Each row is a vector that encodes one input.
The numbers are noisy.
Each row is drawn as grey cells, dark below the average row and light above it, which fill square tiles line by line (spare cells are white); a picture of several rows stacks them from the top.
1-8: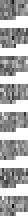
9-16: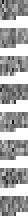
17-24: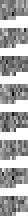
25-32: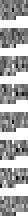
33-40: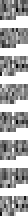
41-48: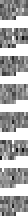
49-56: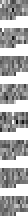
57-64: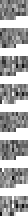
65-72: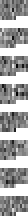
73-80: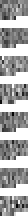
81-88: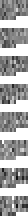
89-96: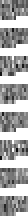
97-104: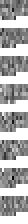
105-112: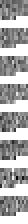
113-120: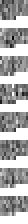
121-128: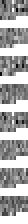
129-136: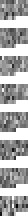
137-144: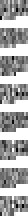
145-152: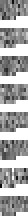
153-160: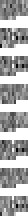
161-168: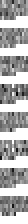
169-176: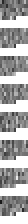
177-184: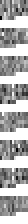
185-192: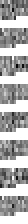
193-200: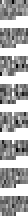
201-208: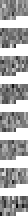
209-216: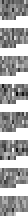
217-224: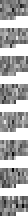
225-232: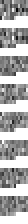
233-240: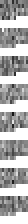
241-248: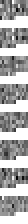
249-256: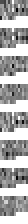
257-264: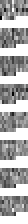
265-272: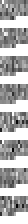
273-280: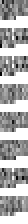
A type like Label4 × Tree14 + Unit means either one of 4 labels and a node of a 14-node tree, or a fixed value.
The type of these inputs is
(Bool × Bool × Bool × Bool + Unit) × Circle11 × (Circle11 + Unit).
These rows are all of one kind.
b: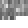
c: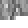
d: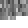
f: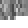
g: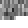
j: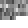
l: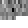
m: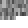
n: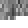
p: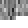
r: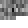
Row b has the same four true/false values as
c, d, f and n.
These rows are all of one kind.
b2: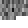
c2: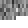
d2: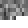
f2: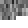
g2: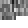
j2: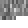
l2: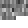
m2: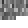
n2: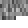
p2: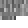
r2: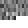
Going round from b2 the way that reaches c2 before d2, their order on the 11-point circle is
b2, m2, g2, f2, c2, r2, d2, n2, j2, l2, p2.
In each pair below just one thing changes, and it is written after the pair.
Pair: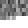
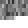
one of the four true/false values
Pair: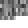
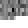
one of the four true/false values
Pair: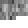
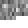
one of the four true/false values
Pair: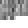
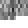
the place on one of the two 11-point circles
